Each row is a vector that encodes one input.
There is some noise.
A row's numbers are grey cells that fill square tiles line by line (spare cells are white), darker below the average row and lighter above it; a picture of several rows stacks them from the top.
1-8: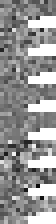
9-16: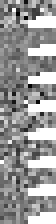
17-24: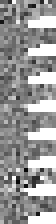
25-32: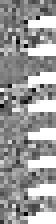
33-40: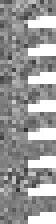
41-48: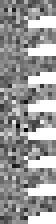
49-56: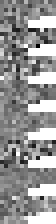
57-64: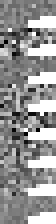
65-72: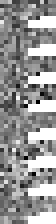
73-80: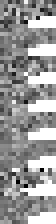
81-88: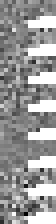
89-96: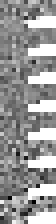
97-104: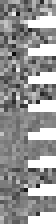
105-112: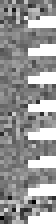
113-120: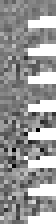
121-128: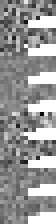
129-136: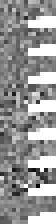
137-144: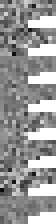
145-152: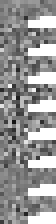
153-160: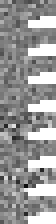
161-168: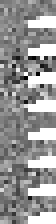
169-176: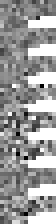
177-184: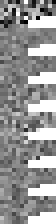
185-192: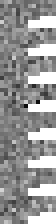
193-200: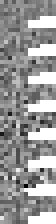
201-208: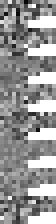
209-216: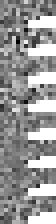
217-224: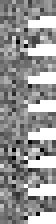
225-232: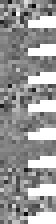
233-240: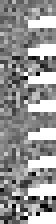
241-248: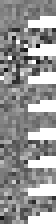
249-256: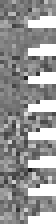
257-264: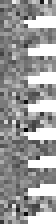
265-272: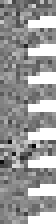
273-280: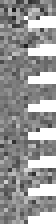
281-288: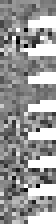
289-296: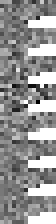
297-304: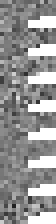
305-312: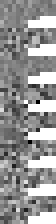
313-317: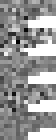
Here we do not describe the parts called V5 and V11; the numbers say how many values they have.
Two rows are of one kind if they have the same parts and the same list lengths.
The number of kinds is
3.
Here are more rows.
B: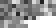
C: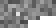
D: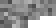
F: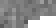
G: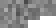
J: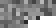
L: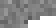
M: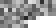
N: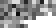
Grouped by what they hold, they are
B, N
C, M
D, F, G, J, L

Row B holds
a value of V5.
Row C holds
a point on a 6-point circle and a value of V11.
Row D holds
three true/false values and a value of V11.
